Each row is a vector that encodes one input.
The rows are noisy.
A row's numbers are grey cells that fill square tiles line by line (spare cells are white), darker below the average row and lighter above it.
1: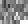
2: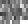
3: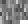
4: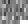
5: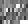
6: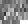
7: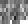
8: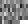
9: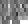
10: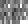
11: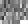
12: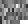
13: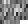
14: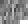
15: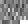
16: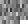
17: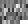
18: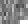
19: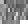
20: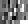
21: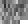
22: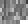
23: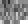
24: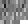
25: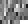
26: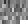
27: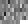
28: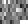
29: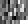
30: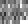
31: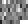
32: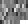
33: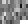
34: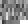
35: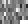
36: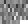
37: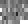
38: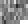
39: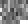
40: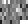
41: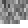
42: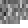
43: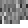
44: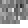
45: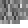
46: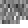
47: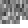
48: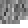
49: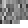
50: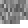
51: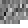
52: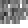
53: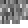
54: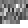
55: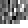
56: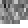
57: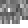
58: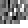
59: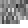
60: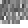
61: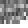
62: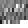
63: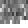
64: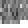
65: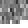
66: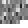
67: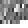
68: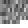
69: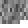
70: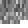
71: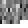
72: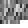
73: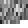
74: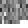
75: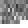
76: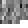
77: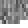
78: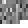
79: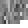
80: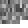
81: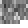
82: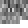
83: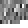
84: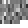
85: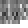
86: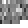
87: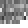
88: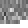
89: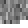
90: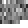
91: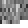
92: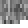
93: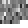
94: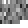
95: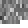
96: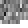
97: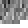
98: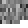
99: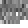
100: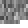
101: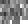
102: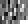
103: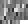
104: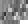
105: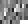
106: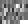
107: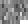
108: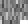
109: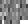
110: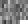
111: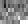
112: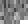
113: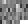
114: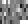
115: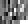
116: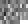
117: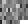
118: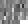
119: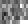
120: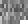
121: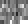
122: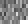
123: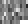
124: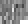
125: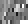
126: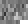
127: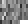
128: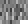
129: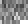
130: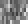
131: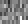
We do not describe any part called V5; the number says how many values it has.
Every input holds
a list of up to two items, each a true/false value and a value of V5.
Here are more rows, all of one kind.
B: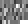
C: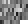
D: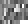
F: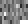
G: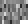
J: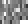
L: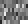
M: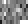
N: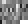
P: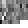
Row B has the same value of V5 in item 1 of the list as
F, G and L.
